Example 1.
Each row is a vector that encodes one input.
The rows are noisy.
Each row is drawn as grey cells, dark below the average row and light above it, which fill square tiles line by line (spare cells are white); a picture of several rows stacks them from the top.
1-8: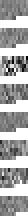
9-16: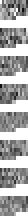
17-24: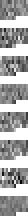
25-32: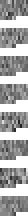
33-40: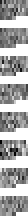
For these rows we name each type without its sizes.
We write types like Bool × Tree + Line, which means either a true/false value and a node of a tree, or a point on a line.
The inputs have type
Line.
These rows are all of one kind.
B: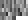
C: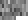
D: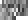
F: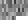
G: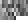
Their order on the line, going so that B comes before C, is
F, D, B, G, C.
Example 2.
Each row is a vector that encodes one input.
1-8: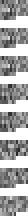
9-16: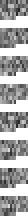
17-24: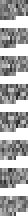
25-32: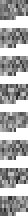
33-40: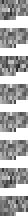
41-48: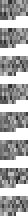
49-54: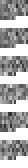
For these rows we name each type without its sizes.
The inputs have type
Circle.
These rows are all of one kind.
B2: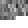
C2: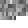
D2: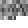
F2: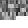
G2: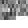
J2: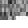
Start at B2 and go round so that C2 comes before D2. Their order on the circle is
B2, J2, G2, C2, D2, F2.
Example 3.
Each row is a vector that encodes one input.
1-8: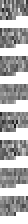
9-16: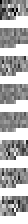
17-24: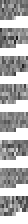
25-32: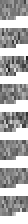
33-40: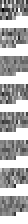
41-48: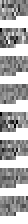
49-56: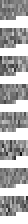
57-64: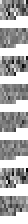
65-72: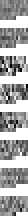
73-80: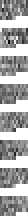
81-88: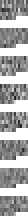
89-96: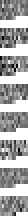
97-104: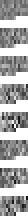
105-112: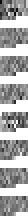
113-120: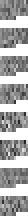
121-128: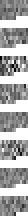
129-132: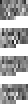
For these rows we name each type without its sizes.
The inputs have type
Line.
